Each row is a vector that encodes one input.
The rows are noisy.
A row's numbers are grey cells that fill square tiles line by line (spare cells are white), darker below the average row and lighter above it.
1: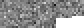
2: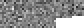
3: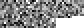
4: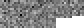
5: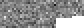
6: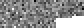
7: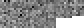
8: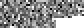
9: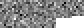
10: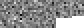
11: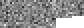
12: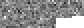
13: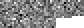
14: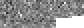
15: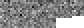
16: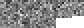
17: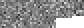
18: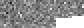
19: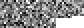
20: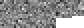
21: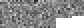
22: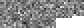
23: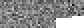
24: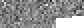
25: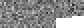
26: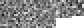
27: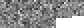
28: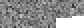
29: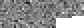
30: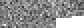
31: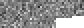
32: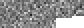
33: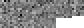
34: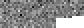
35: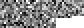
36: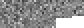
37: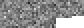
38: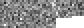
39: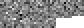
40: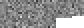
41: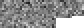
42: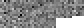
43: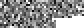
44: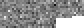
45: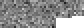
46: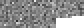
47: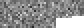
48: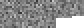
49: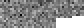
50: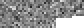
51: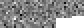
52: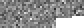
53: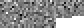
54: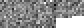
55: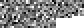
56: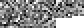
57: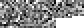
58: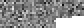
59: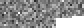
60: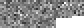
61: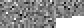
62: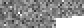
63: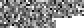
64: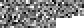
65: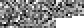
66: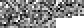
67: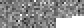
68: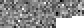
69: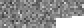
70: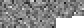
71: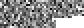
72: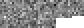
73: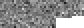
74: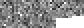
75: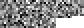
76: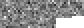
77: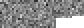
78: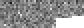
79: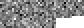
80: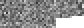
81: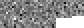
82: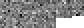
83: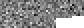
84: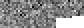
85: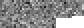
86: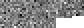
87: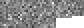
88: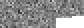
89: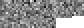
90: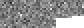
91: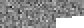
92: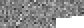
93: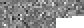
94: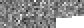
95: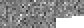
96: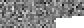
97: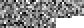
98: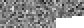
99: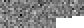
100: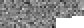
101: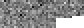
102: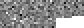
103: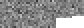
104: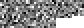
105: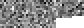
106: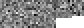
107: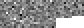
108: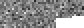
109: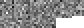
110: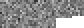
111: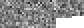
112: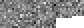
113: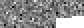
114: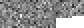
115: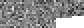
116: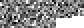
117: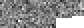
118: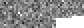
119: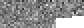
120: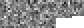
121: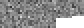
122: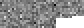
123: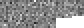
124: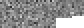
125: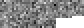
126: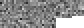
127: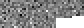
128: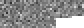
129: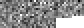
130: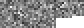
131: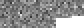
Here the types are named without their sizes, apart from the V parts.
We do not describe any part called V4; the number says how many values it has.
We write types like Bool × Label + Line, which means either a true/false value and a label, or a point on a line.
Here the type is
Line × (Line + Tree) + V4.
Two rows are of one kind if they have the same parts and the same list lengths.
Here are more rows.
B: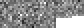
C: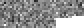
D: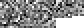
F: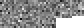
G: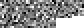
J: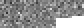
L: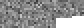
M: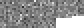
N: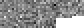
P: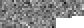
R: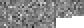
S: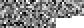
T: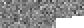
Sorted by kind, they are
B, C, R
D, G, S
F, J, L, M, N, P, T

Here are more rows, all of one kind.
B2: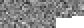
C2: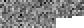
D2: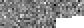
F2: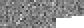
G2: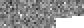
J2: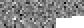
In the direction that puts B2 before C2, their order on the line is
J2, B2, D2, F2, G2, C2.
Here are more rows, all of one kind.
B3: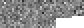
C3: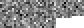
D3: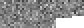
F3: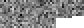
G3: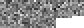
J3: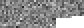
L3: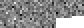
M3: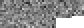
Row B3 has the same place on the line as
D3 and G3.
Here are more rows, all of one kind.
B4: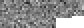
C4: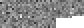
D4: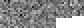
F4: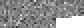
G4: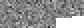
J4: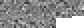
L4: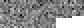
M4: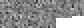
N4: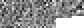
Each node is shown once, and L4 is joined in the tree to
J4.
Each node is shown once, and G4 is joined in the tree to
D4 and J4.
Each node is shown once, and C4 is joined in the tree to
J4.
